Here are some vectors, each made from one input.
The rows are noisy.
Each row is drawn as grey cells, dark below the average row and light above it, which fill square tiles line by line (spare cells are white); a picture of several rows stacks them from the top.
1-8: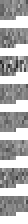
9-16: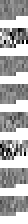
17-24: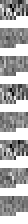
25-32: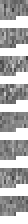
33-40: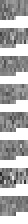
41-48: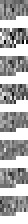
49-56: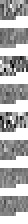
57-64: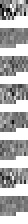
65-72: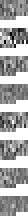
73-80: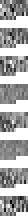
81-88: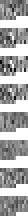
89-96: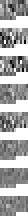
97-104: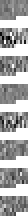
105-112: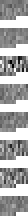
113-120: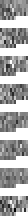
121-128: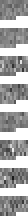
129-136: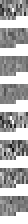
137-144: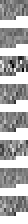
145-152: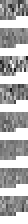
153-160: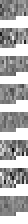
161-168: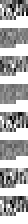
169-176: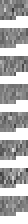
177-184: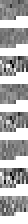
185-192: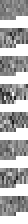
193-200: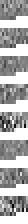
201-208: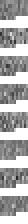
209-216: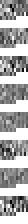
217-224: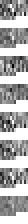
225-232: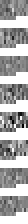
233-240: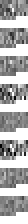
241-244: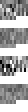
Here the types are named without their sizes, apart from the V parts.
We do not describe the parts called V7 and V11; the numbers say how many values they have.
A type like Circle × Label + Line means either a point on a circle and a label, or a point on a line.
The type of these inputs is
(Line + V11) × V7 + Tree.
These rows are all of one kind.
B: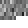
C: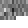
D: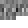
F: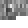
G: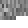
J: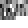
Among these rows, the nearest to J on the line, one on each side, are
B and F.
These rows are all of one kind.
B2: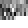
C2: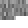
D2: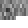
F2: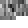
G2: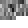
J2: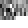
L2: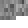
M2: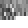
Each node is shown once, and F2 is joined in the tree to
C2 and G2.
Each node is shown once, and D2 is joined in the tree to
J2.
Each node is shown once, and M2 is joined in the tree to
B2 and G2.
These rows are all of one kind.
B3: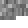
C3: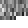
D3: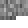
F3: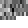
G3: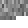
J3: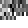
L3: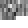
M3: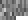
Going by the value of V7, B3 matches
F3 and L3.
